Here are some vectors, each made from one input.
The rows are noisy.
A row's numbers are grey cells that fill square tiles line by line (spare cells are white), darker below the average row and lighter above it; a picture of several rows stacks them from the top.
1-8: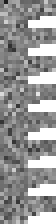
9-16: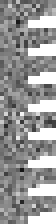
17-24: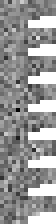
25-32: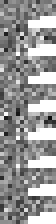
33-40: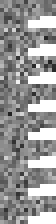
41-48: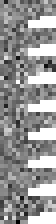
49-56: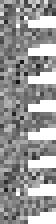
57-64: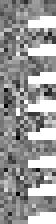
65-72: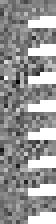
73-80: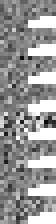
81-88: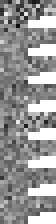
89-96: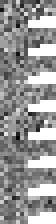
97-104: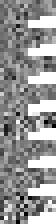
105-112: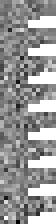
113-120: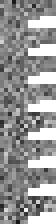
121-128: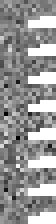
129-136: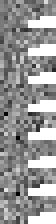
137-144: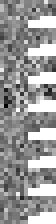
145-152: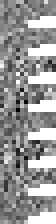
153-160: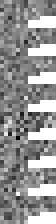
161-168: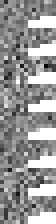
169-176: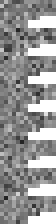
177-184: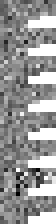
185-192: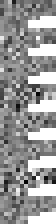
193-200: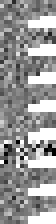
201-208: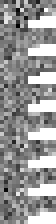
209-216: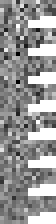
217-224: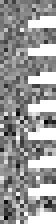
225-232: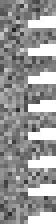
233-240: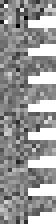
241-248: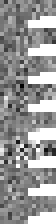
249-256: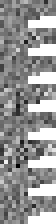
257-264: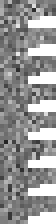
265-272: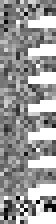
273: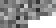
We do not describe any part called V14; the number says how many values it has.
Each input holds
a value of V14, together with either a point on each of two 4-point lines, or three true/false values.
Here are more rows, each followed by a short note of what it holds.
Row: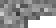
three true/false values and a value of V14
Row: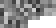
a point on each of two 4-point lines and a value of V14
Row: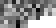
a point on each of two 4-point lines and a value of V14
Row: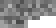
a point on each of two 4-point lines and a value of V14
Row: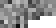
three true/false values and a value of V14
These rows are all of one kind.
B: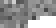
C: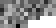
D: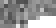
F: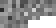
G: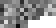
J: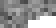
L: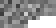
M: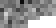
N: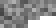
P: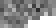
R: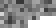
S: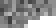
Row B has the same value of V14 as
G, J and N.
